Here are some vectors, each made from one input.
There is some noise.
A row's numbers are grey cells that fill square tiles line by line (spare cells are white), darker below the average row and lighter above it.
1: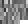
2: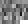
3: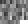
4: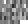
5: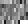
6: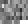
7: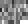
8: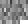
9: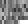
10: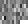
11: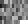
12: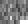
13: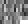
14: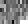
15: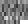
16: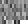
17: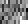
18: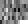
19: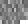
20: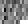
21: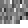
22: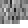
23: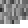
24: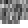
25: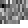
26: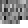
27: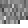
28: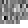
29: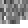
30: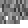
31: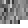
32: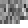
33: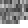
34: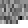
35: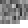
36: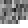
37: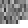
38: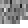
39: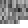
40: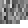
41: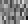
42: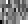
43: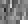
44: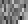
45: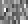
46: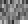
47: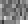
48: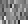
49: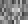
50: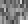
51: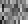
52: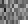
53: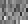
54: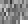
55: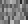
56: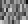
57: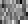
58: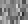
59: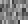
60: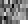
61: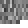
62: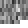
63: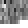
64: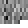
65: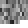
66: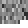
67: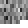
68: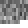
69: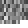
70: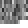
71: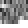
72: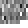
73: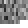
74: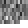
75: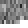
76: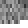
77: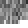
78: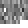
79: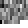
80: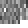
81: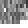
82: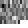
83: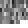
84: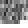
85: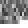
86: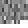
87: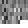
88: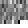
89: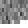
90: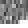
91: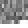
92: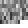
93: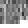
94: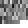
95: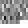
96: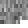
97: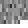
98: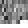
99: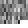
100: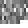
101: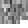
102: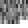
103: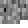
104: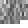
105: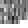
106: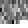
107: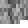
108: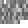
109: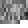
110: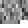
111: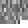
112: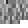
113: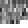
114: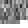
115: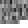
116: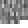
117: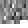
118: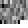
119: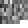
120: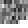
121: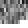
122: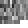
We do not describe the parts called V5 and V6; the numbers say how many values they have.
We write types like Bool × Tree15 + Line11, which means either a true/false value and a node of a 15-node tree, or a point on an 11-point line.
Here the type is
Bool × Line4 × V5 × V6.
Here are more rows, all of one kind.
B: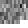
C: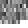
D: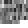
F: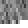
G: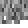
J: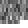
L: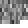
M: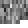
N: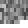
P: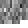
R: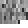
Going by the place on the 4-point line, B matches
C and R.
